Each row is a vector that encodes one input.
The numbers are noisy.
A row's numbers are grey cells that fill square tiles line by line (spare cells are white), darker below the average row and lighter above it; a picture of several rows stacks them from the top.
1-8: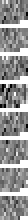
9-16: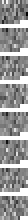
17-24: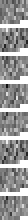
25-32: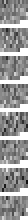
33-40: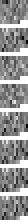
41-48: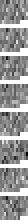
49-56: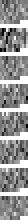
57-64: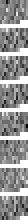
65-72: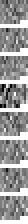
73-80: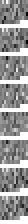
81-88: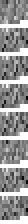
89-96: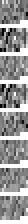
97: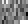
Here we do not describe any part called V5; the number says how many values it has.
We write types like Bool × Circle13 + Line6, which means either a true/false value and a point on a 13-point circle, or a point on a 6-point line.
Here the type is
List2(Bool × V5).
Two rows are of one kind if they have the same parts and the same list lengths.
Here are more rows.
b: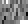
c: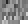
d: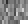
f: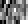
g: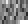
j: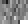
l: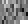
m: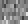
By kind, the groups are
b, g, l
c, d, j, m
f

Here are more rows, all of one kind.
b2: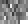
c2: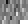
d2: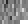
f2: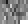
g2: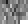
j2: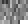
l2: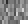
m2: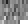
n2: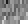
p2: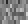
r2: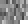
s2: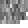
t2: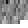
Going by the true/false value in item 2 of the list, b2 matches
j2 and s2.
